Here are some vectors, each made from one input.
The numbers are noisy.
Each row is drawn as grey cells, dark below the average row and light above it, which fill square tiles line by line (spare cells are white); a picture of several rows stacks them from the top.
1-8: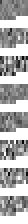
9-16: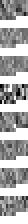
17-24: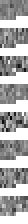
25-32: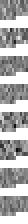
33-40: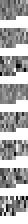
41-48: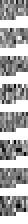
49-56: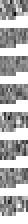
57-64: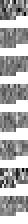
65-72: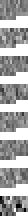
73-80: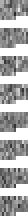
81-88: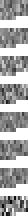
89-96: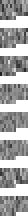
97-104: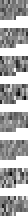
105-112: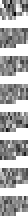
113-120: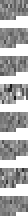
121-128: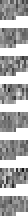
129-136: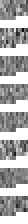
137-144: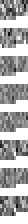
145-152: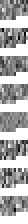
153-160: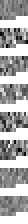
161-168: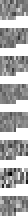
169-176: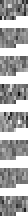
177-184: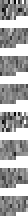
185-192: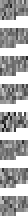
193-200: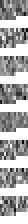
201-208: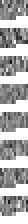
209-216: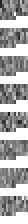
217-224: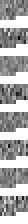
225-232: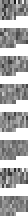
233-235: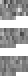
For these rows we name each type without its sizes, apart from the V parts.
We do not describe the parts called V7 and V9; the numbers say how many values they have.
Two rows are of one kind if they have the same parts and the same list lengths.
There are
2 kinds of row.
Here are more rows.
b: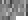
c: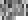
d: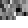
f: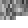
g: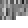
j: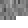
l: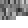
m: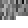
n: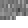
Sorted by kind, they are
b, j, l
c, d, f, g, m, n

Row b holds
a point on a line, a value of V7 and a value of V9.
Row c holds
a point on each of two lines, a true/false value and a value of V9.
